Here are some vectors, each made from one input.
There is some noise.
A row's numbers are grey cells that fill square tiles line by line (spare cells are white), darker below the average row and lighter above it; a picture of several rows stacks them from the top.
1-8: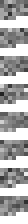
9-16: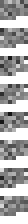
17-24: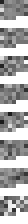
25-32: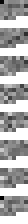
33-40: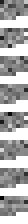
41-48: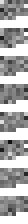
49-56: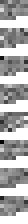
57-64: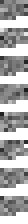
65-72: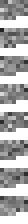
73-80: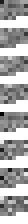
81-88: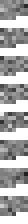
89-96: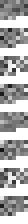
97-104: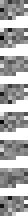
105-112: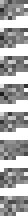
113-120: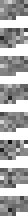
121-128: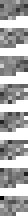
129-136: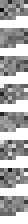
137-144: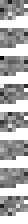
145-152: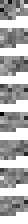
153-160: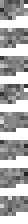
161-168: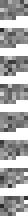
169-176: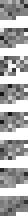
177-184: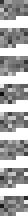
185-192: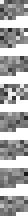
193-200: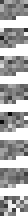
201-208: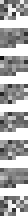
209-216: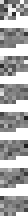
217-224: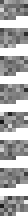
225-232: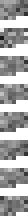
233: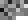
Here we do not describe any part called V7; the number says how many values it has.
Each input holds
a list of up to two items, each a true/false value and a value of V7.
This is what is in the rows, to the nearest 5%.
All of them are lists of up to two items, each a true/false value and a value of V7: about 5% are empty, 30% hold one and 65% two.
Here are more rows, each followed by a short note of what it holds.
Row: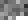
a list of two items
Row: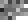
a list of one item
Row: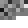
a list of one item
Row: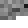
a list of two items
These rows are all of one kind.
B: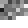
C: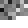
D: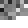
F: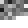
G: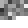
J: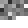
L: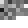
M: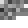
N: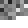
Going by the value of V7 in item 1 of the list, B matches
L and M.
